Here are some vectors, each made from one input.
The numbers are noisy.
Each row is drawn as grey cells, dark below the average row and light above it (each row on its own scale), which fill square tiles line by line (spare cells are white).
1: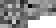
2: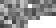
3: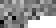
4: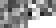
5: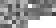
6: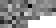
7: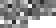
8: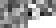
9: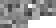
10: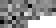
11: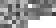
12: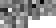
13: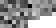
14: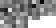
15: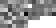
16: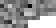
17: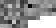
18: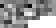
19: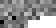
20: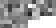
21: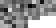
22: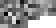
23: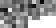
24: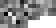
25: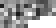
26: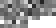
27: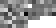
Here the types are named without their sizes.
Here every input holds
a label.
